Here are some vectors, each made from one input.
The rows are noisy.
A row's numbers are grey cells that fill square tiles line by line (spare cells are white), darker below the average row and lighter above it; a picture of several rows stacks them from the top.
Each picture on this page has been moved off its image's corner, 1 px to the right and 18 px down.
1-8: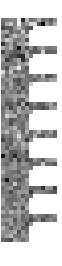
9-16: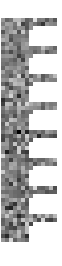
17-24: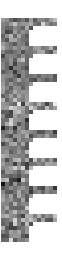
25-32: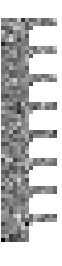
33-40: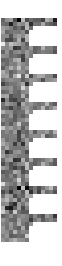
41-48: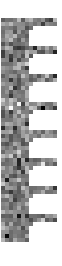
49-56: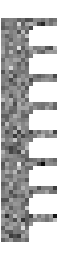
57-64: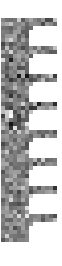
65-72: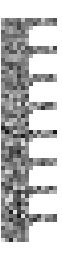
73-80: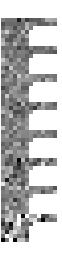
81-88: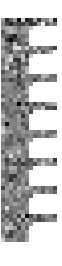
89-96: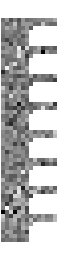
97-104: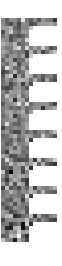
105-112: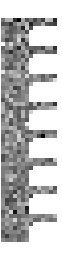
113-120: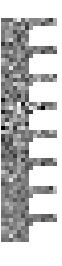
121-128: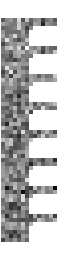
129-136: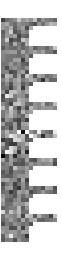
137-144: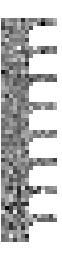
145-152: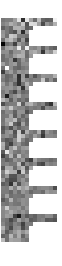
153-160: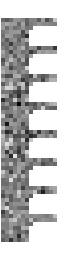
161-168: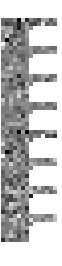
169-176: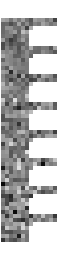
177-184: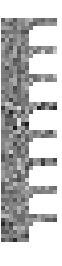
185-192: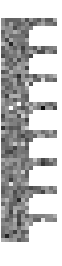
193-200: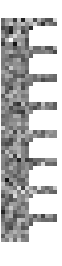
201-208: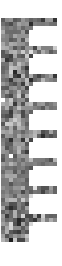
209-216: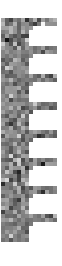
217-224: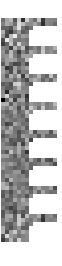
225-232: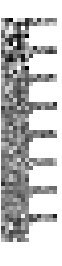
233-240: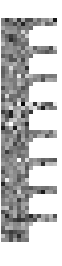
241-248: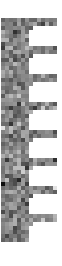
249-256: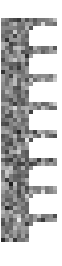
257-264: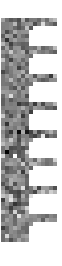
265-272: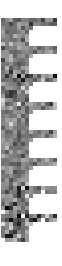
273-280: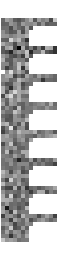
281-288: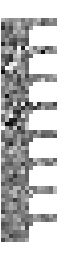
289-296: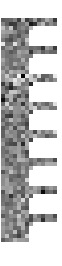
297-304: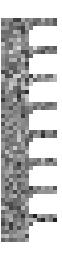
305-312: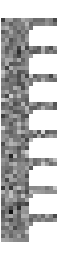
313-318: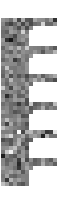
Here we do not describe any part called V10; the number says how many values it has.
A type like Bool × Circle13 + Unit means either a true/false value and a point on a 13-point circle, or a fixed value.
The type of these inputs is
(Bool × Bool × Bool × Bool + Unit) × Line9 + Tree11 × V10.
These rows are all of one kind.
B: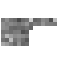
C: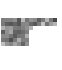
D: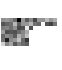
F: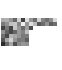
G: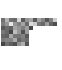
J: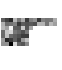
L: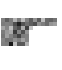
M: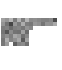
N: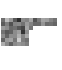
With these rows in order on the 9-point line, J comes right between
B and G.
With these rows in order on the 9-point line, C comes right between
M and N.
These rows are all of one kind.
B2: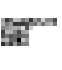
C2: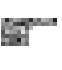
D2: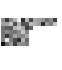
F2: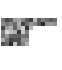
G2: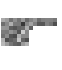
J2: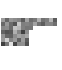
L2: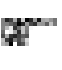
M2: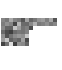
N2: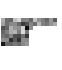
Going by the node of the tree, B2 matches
C2 and L2.
